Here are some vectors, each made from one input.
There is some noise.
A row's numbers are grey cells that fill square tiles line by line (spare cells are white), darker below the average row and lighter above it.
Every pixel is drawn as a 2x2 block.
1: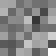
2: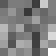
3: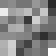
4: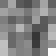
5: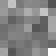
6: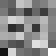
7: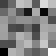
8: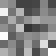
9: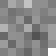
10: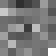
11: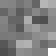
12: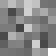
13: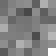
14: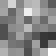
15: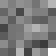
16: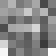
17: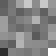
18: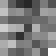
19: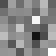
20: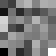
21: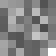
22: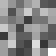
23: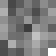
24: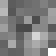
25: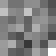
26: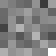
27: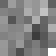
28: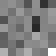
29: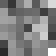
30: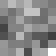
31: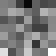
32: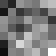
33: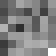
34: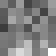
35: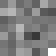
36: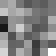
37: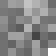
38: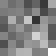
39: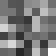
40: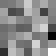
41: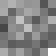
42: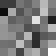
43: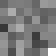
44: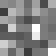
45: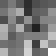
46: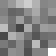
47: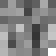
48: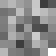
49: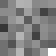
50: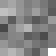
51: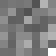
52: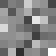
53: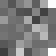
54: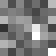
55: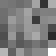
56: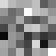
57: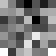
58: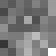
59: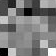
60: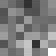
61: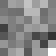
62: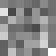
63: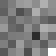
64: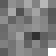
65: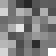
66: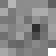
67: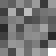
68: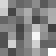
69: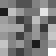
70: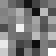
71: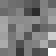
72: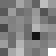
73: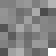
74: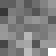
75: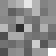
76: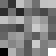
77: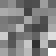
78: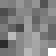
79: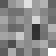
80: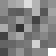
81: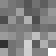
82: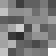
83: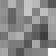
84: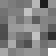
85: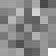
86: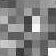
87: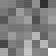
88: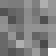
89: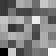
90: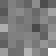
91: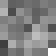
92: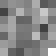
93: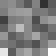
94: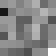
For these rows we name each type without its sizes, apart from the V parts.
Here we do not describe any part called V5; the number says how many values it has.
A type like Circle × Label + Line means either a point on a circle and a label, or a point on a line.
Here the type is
(Bool × Bool × Bool + Label) × V5.
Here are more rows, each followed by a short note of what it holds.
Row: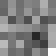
three true/false values and a value of V5
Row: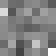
three true/false values and a value of V5
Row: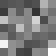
a label and a value of V5
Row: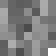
three true/false values and a value of V5
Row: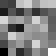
three true/false values and a value of V5
